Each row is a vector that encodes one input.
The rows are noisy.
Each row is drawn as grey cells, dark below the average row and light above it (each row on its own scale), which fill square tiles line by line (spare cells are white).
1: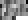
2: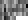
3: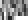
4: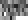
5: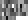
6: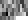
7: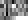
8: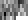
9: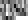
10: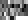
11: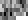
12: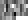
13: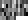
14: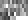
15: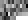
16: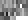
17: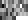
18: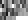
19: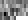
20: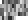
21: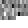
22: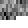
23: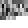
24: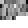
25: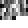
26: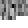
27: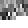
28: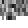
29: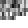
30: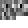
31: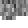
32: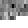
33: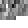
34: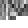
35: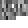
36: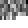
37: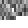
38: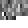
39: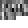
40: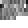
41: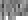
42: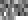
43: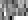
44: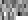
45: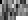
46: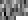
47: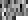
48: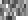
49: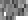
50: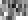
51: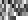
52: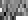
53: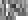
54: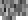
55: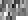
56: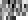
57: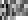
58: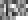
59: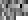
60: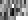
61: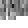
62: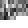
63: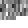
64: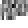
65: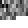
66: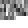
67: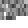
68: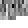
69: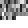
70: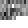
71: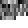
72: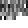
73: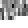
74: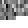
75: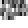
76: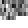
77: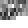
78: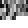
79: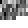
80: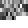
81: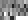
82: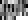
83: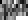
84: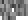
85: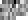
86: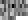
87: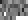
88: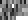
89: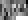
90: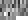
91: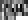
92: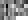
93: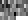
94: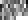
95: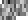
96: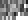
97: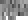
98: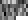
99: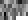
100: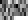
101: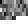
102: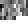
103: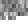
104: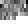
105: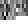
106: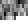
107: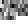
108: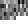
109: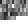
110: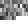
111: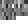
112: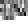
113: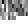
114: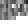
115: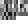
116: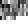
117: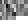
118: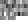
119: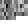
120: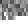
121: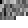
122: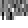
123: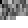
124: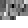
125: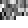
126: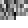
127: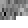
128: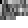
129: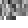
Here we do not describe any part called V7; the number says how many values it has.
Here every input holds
a node of a 9-node tree, together with either a point on a 4-point line and a true/false value, or a value of V7.
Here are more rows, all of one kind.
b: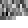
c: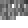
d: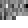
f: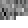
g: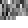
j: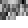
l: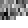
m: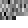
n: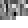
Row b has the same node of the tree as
g and l.
